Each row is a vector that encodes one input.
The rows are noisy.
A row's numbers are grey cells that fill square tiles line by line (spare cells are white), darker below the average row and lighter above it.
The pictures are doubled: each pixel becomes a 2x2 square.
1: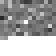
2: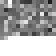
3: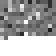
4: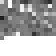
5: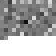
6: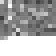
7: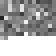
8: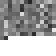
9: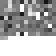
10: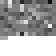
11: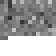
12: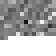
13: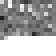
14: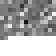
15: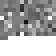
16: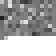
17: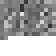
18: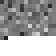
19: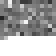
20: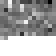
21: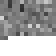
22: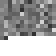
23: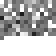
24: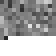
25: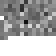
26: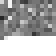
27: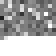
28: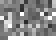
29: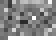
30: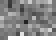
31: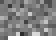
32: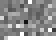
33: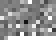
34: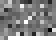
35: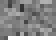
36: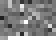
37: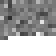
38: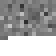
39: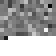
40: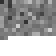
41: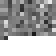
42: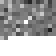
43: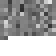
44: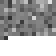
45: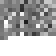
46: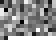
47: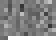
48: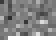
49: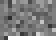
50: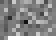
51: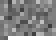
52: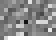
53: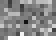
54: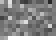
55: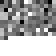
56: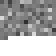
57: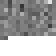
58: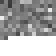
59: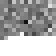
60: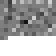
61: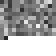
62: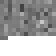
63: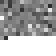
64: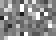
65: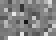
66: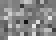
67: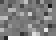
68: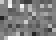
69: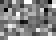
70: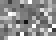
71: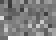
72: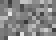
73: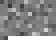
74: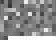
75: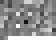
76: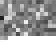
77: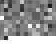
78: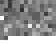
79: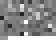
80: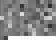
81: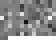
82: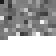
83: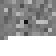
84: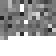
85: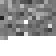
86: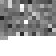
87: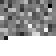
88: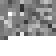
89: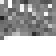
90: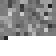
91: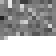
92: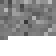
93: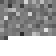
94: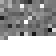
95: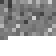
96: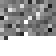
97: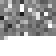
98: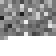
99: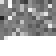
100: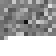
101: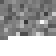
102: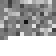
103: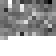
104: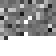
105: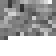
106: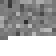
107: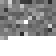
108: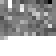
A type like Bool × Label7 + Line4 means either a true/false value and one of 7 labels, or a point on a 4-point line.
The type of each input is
List2(Line4).
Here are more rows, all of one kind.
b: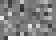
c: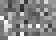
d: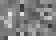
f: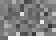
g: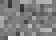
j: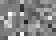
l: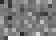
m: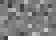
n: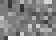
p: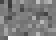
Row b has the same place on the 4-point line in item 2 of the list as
c, g, l and p.
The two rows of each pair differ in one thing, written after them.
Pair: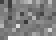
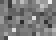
the place on the 4-point line in item 1 of the list
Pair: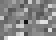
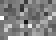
the place on the 4-point line in item 1 of the list
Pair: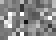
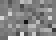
the place on the 4-point line in item 2 of the list
